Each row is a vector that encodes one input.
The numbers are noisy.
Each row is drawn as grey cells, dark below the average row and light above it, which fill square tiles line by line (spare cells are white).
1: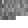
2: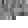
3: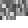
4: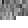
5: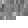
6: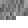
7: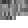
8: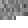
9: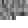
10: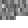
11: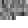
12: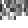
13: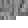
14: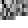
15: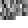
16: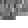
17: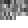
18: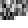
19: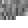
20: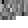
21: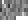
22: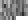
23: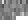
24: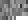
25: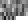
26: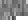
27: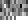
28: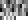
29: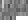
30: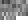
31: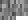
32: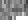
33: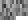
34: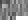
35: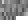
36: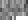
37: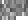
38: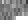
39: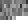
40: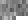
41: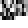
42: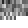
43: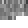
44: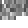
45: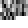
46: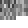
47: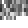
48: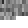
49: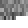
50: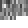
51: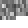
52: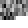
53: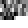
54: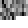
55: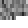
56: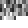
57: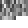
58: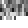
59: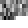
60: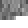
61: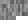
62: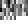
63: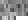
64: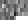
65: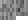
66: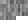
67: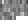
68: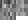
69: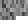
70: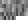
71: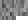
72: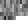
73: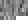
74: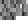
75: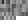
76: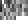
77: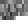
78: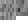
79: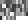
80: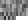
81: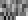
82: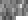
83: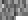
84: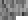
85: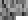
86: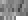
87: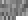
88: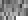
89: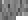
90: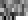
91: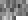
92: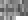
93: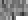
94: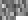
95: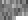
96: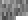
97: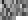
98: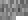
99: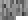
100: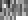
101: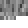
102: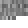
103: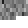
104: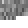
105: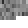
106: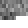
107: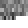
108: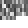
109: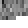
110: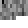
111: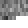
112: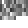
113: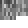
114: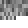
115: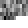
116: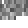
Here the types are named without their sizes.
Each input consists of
a true/false value, together with a list of points on a line.
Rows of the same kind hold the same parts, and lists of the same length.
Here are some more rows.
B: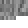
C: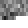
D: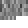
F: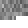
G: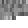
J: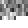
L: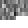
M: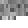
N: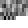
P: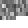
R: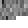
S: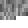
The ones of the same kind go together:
B, C, D, R, S
F
G, J, M, N
L, P

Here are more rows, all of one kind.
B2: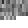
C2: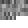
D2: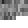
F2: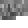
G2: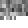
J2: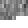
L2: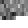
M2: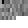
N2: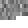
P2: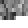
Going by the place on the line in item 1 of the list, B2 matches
L2 and P2.
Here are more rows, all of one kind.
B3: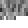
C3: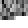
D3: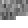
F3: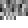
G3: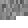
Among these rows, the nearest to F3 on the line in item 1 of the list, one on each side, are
B3 and C3.
